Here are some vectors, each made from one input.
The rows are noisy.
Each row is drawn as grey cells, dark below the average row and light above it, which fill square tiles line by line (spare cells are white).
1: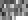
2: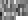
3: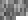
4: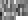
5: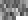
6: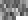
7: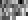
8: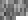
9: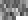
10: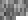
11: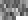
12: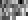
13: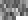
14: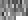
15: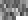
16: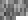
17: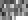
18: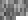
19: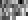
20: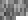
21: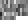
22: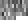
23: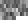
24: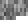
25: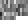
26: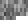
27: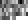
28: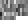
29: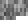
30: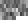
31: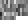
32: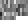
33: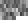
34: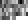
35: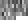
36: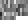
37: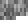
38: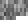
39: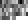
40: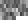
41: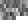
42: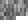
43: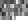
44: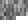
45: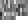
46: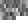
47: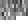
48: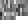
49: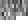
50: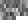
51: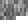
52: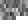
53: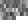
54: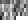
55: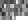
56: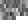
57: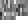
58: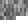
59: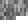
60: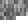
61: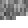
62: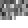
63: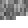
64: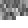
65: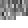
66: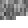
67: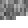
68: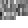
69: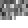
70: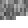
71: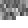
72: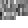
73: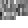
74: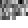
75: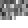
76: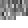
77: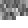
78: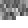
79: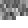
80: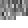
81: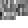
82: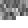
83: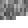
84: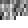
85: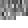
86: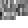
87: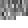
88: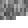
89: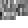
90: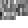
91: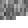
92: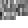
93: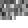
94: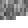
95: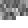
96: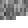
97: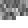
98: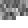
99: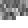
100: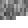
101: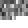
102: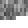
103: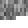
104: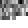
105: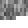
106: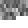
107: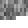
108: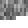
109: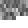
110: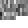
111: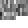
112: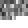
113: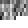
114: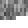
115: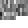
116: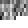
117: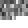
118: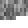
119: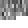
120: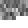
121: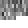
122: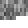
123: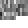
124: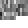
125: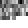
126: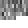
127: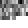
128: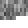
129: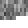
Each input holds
one of 7 labels.
